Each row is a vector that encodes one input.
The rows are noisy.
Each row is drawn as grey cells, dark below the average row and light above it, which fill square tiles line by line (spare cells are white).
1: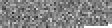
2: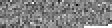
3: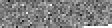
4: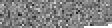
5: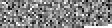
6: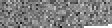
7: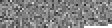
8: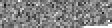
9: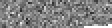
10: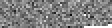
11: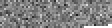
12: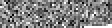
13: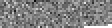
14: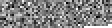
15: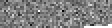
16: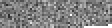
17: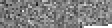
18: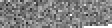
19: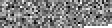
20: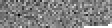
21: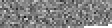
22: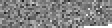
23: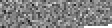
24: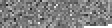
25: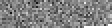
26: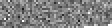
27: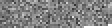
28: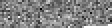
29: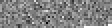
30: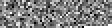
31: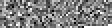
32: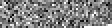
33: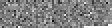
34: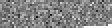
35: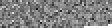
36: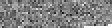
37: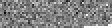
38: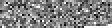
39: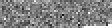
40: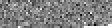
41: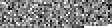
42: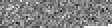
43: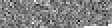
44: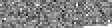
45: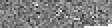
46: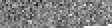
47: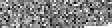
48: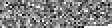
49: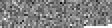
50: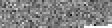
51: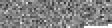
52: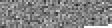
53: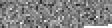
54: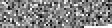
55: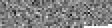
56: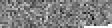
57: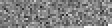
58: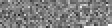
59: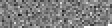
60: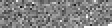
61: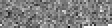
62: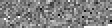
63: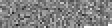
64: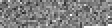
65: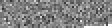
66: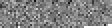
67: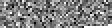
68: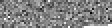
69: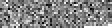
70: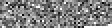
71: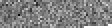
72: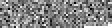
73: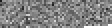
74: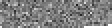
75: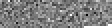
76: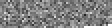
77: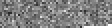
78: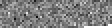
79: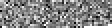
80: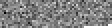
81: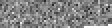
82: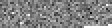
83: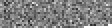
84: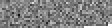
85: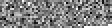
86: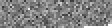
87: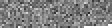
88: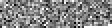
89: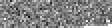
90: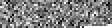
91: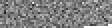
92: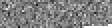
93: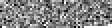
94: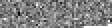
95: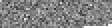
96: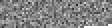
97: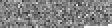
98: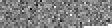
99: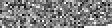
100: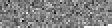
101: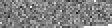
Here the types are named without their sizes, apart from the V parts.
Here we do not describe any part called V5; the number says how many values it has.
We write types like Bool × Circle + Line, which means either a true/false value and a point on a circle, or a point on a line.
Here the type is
(Bool × Bool × Bool × Bool + Unit) × V5 + Line.
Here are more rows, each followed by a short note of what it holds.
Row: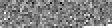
a value of V5
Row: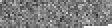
four true/false values and a value of V5
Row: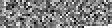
a point on a line
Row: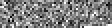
a point on a line
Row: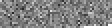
four true/false values and a value of V5
